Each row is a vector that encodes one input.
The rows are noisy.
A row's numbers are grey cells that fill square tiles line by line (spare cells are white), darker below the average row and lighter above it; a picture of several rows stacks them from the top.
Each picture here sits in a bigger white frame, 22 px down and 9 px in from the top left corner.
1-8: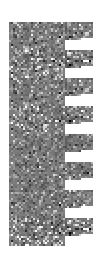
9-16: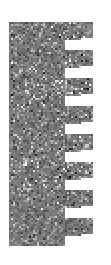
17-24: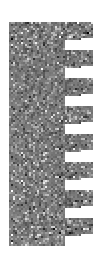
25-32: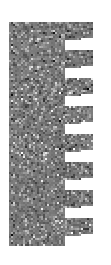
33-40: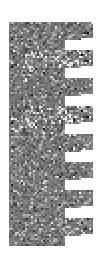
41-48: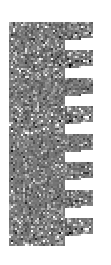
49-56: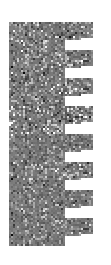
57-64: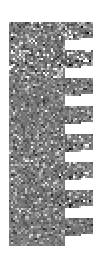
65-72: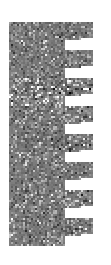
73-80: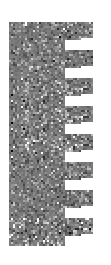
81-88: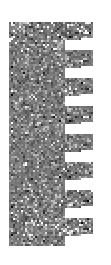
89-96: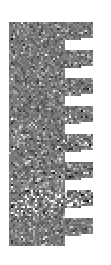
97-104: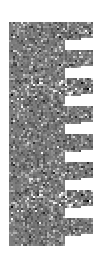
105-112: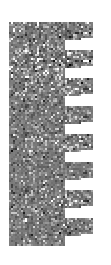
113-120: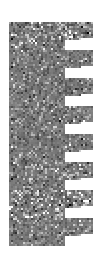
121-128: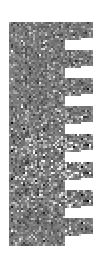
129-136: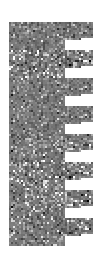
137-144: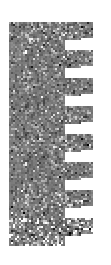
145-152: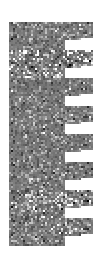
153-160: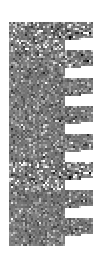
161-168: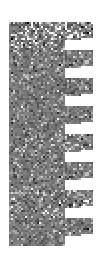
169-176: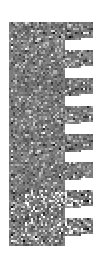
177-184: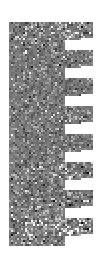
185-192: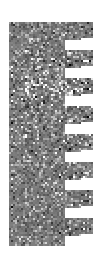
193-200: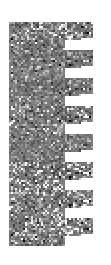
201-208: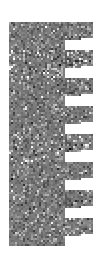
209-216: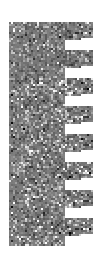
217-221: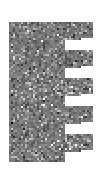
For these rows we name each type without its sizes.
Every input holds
a point on a circle.
